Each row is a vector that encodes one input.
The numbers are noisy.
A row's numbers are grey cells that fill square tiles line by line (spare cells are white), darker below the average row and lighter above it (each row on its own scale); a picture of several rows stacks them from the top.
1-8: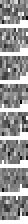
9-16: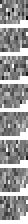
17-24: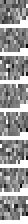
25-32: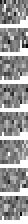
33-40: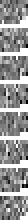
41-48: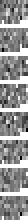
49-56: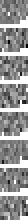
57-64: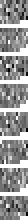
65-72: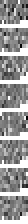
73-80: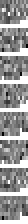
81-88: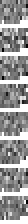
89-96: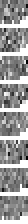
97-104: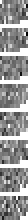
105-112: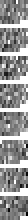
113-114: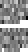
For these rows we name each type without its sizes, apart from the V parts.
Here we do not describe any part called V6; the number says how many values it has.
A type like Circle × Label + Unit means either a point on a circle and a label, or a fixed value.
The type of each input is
Bool × (Tree + V6) + Unit.
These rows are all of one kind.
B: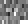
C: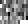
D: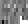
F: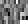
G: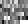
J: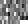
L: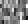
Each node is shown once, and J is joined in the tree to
B, C and L.
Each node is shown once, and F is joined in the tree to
B.
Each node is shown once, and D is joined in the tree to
C.
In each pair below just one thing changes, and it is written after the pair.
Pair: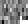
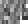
the node of the tree
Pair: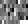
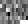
the node of the tree
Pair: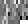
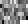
the true/false value
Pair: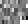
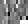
the true/false value
